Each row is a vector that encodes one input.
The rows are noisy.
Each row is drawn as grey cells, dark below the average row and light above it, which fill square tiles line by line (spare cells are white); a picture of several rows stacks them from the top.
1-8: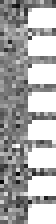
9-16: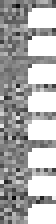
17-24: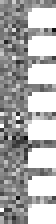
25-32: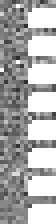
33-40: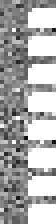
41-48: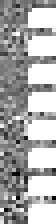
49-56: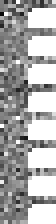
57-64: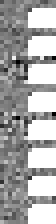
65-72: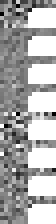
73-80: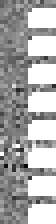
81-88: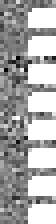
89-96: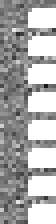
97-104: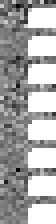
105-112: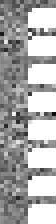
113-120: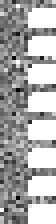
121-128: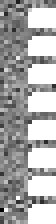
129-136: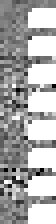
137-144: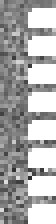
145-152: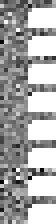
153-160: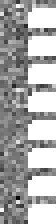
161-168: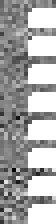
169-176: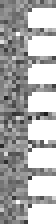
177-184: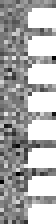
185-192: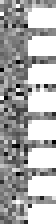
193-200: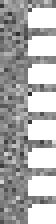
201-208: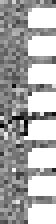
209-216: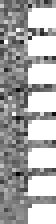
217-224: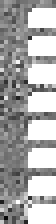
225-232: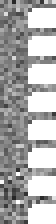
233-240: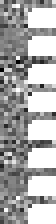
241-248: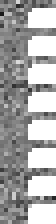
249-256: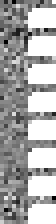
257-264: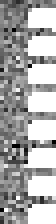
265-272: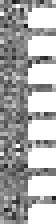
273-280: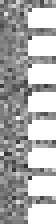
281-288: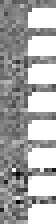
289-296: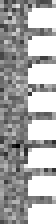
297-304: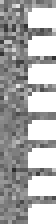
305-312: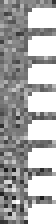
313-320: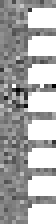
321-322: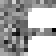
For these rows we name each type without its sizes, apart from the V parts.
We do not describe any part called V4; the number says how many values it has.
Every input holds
either a point on a circle, or a fixed value, or a label and a value of V4.
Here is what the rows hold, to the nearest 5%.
About 60% of them hold a point on a circle. A few of them hold a fixed value. The rest hold a label and a value of V4.
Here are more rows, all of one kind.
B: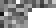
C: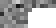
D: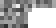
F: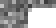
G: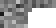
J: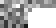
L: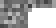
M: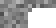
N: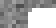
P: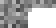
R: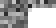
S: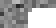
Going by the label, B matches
D, J and L.
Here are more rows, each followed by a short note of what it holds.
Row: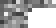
a fixed value
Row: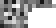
a label and a value of V4
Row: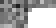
a fixed value
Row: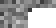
a point on a circle
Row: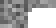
a fixed value
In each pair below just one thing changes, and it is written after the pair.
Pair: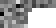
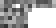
the value of V4
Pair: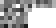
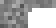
the label
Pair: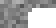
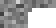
the label
